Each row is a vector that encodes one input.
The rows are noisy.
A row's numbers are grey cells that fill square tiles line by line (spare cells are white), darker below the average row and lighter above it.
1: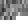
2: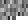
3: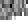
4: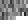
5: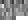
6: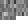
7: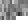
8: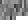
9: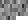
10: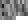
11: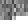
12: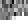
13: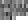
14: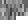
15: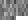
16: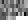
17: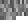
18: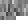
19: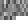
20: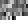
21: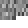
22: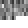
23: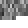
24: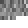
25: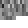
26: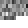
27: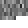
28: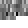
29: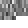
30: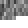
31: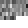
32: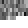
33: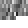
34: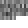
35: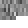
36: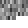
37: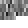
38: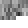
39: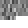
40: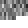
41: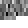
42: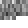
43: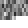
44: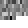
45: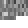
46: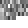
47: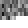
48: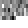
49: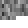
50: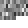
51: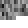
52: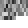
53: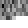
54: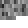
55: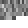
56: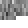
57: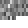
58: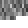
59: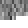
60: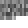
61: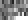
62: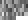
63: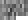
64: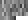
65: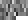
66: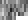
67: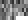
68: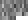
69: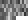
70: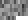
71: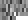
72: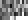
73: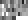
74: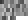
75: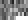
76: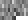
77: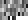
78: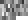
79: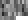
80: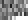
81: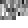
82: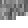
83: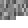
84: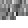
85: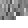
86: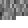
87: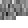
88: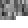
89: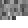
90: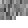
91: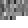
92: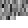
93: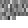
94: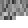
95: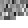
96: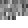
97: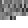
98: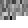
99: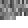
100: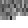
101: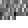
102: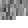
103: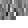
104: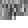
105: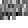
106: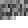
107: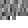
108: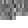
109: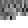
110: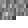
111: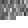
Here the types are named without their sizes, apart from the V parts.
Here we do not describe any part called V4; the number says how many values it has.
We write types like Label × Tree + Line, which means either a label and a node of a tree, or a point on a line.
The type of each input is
Label × (Line + List(V4)).
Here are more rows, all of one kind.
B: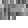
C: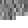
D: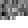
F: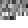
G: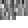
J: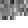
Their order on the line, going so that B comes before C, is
G, B, C, F, D, J.
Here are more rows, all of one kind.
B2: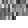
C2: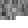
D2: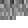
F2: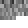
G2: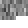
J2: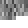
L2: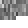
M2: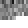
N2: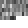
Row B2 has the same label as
G2 and L2.
